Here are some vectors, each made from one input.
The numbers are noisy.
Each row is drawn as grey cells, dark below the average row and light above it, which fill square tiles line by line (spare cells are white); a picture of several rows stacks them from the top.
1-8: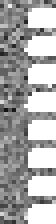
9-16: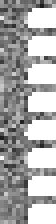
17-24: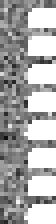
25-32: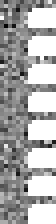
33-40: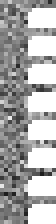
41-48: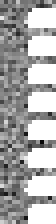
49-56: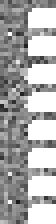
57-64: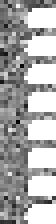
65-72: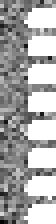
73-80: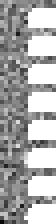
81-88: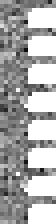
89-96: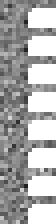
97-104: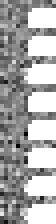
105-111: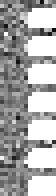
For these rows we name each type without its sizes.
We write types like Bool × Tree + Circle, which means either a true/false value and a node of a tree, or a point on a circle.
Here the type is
Line × (Line + Tree).
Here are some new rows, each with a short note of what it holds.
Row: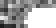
a point on each of two lines
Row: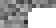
a point on a line and a node of a tree
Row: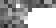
a point on each of two lines
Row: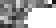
a point on each of two lines
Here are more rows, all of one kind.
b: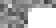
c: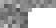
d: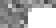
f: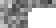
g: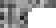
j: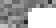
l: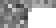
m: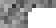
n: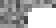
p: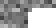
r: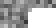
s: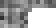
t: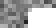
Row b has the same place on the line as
d, l and t.
